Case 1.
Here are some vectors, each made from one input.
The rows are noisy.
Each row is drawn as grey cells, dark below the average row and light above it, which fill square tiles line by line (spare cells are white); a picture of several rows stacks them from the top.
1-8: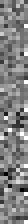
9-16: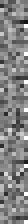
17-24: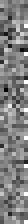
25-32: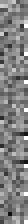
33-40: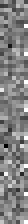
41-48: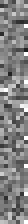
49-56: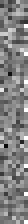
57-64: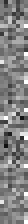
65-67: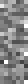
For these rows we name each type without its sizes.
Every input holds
a point on a line.
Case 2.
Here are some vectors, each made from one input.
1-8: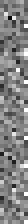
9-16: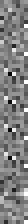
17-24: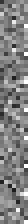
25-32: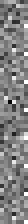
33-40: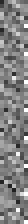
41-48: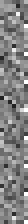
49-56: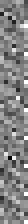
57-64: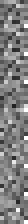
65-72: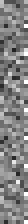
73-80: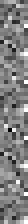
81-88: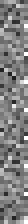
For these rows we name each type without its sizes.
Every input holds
a point on a circle.
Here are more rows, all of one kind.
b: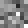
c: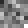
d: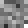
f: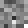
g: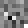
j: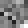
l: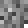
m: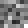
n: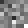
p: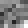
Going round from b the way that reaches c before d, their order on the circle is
b, l, g, j, p, m, c, n, f, d.
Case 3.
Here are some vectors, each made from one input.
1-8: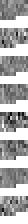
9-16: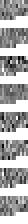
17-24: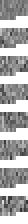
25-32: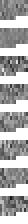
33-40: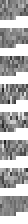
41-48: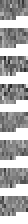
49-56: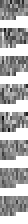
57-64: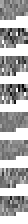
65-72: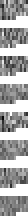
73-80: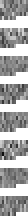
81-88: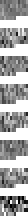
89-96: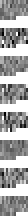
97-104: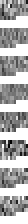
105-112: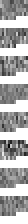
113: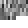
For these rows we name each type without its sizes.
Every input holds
a node of a tree.
